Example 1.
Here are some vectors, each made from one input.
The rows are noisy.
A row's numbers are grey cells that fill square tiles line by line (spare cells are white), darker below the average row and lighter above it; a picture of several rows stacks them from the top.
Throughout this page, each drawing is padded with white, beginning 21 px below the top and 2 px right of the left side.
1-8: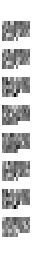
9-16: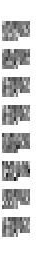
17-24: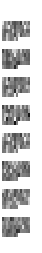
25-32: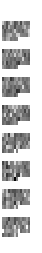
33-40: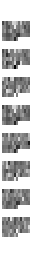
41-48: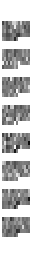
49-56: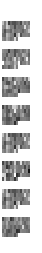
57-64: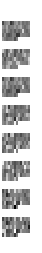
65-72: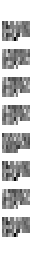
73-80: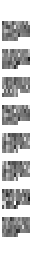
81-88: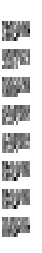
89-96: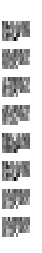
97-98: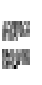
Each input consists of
a point on an 11-point line and a true/false value.
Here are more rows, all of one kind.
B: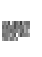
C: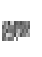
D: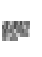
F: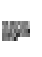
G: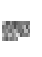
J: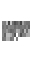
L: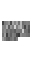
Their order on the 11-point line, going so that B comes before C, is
G, D, B, J, C, L, F.
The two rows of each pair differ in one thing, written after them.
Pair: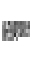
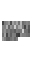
the true/false value
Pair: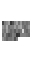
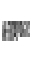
the true/false value
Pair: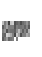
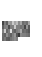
the true/false value
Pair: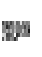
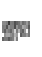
the true/false value
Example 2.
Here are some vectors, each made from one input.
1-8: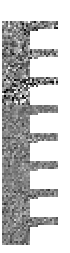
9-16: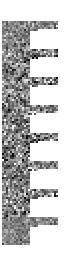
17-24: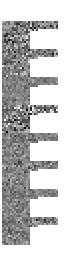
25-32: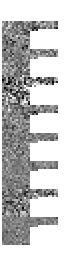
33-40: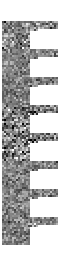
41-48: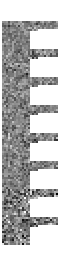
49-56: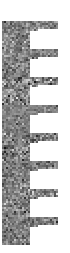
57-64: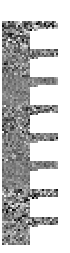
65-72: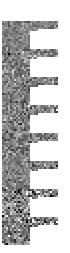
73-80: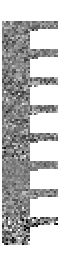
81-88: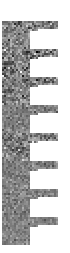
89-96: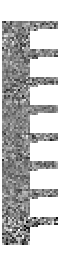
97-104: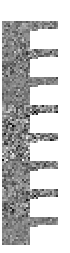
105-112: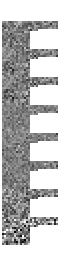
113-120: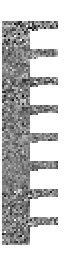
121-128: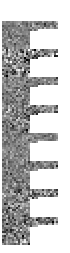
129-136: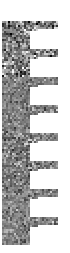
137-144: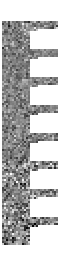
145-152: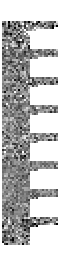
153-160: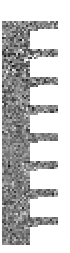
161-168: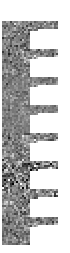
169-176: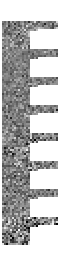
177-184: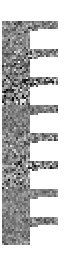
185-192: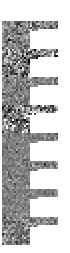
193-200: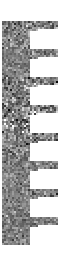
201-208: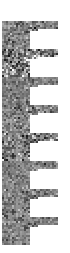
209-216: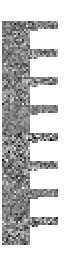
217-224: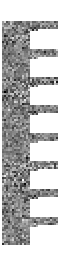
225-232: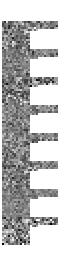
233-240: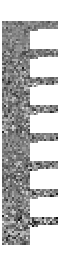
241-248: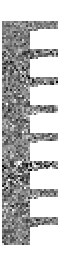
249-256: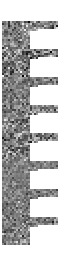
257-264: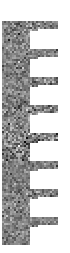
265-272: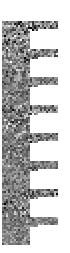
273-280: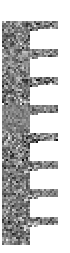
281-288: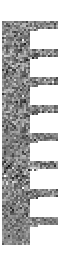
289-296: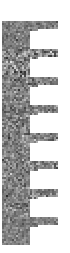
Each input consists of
a point on a 10-point line and a true/false value.
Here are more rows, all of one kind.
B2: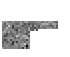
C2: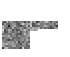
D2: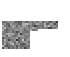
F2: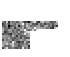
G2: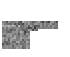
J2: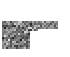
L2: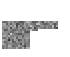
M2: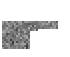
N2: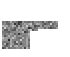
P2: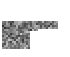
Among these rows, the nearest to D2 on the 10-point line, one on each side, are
G2 and N2.
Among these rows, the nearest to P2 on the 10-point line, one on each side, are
G2 and J2.
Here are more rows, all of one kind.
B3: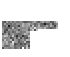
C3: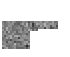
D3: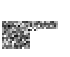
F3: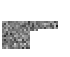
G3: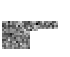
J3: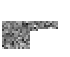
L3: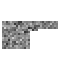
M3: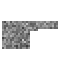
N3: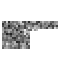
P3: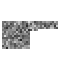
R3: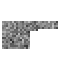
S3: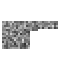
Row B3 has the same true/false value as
J3, L3 and P3.
